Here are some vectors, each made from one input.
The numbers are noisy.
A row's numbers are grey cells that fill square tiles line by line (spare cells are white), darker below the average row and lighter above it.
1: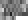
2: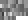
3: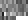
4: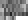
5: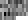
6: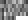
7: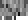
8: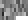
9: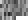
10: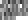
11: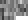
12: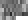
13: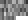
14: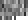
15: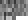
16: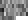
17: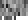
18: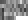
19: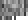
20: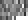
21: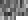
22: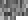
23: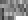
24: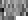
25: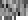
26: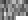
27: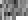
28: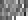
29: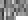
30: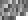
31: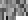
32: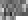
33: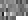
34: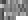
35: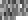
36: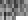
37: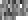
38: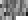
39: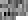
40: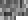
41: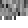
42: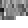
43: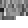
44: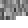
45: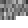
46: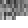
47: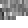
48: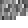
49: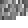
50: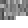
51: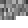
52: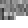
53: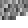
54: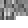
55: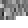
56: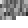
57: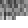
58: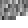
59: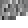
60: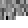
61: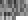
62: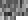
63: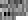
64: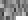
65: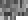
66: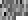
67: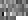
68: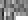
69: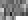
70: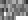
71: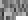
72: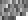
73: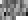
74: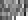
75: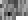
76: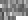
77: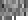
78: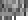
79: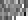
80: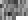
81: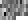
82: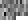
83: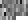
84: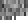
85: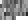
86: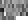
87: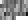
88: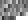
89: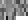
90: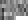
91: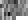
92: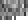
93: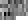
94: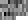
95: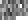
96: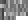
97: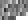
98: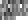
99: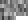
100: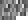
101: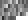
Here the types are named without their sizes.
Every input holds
either a label, or a point on a line, or a node of a tree.
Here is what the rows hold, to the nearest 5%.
About 40% of them hold a label. About 25% of them hold a point on a line. The rest hold a node of a tree.
